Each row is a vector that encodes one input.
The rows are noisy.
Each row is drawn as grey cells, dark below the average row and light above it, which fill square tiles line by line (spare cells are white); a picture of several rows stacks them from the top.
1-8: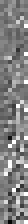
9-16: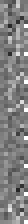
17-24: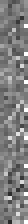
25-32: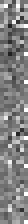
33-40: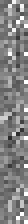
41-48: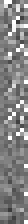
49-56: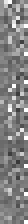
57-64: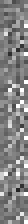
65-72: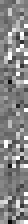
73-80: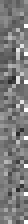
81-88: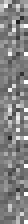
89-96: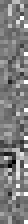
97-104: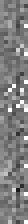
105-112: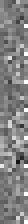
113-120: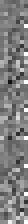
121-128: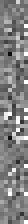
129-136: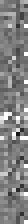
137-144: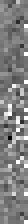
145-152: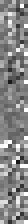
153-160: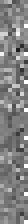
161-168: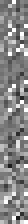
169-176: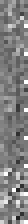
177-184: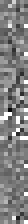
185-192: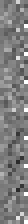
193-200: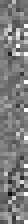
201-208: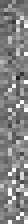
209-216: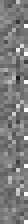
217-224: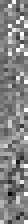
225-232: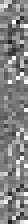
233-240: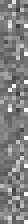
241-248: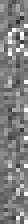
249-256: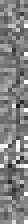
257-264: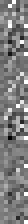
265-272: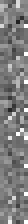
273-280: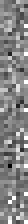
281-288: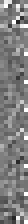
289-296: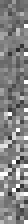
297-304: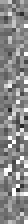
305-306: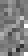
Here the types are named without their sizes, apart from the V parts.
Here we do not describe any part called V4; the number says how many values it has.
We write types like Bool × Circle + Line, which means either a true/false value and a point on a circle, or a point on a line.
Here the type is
List(Bool × V4).
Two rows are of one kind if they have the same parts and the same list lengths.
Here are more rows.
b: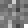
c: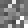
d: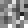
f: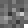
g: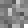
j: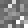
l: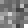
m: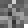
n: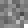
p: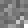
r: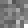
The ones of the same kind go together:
b, f, m
c, d, g, j, n, p, r
l

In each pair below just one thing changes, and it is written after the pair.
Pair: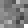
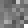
the value of V4 in item 1 of the list
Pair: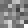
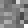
the true/false value in item 2 of the list
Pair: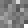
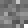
the true/false value in item 2 of the list
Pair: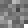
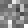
the true/false value in item 2 of the list
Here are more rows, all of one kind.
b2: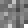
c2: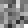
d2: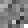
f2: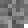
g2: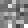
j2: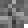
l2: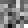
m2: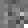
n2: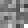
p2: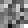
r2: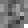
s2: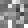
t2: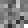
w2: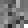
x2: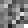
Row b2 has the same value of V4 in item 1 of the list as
d2, j2, s2 and x2.
